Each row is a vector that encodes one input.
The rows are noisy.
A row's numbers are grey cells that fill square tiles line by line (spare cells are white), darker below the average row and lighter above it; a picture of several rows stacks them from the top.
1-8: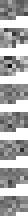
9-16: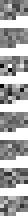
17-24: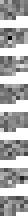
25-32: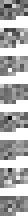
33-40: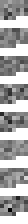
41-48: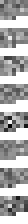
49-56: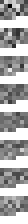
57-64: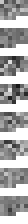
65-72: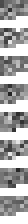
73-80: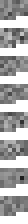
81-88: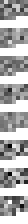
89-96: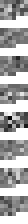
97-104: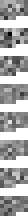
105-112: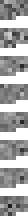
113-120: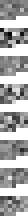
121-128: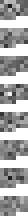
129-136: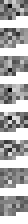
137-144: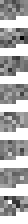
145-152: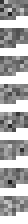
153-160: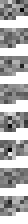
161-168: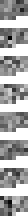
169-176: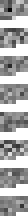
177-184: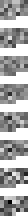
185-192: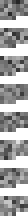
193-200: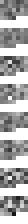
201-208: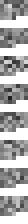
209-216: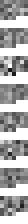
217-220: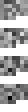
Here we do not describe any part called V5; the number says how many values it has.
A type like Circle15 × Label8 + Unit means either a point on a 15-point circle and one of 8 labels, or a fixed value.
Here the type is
(Bool × Bool × Bool + Unit) × V5 + Line10.
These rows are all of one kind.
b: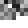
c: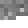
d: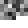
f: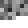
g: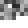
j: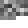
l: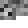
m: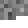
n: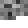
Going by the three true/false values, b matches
g, j and m.
